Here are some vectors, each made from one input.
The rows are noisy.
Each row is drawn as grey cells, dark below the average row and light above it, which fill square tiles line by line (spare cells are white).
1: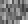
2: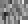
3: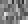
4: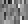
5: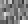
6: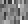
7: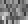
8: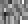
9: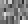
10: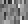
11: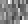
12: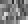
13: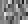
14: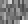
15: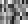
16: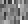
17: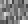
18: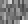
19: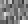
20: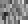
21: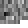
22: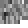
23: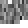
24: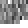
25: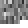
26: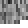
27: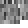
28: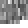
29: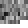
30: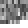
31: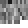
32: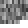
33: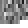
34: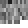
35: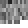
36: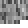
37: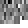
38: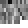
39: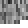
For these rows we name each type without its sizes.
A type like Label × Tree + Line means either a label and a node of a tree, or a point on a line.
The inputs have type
Bool × Label.
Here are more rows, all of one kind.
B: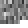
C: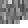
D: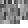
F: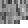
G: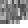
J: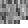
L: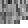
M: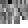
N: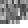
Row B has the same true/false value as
C, G and N.
